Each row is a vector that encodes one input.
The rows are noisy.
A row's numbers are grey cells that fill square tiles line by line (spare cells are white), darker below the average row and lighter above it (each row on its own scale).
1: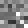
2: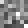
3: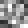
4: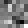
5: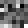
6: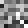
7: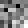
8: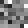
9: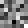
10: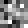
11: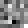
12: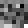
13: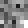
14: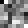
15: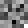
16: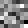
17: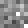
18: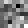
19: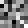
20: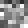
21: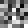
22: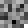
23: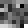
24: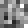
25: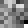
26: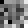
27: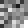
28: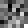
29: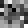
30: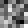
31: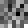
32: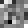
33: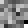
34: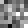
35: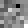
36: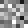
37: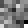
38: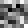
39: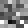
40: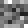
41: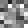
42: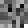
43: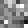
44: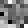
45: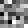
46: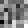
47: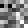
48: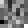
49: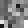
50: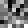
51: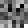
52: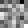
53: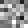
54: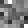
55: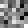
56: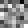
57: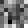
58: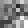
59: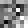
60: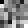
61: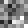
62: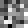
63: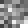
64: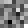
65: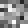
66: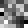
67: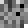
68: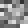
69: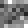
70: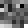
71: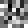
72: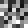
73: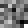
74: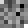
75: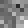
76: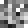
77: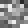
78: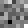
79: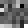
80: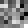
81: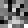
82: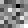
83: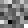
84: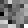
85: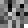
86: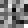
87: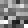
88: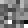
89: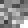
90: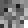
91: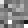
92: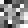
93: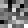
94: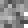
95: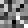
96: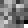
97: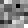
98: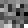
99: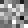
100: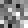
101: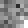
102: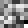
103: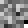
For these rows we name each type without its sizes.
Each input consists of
a node of a tree, together with either a point on a circle and a true/false value, or a fixed value.
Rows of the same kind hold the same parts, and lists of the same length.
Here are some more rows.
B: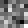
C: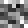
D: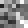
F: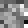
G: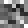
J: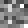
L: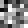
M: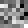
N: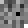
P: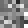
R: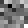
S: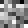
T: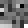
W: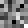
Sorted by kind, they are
B, C, D, F, G, J, L, P, R, S
M, N, T, W

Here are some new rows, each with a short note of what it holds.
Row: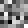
a point on a circle, a node of a tree and a true/false value
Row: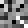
a node of a tree
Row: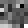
a node of a tree
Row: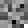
a node of a tree
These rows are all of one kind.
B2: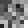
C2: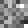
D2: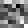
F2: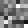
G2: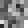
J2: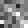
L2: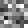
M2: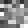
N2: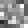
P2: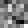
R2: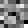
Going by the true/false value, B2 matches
D2, G2 and J2.
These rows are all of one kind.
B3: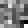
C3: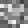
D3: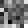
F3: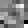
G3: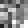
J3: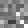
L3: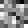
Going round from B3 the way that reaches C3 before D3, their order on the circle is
B3, C3, G3, D3, J3, L3, F3.
